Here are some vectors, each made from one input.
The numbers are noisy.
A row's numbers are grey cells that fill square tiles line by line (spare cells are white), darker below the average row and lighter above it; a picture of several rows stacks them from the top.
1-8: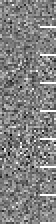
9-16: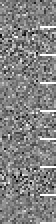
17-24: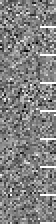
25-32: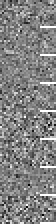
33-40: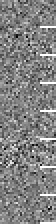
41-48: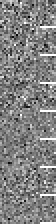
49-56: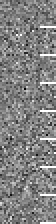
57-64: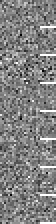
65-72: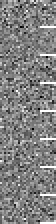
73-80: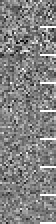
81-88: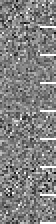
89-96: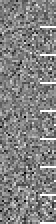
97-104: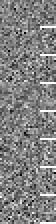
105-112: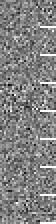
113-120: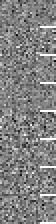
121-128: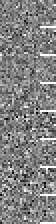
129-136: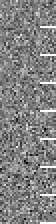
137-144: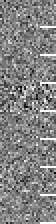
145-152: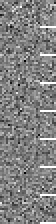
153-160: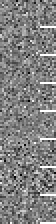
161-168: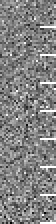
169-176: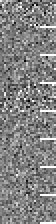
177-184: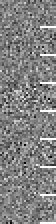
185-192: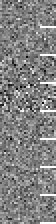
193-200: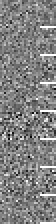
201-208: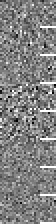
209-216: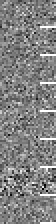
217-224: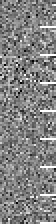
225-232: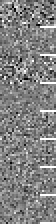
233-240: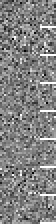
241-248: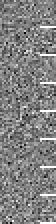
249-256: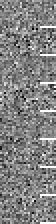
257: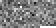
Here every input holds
a point on an 11-point circle and four true/false values, together with either a point on an 8-point circle, or a fixed value, or a node of a 12-node tree.
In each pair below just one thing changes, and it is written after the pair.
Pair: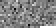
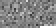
one of the four true/false values
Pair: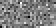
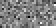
one of the four true/false values
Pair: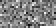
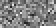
one of the four true/false values
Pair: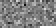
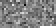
the node of the tree
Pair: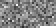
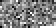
the node of the tree
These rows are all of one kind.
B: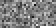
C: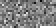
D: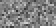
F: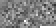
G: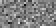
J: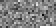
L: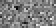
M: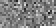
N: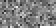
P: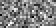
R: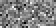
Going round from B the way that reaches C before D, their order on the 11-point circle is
B, P, R, G, J, L, C, N, M, D, F.
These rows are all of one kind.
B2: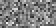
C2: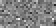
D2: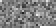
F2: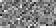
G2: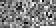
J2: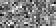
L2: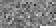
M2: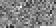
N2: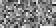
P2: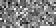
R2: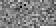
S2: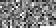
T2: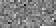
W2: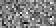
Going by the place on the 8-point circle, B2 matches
F2, G2 and W2.
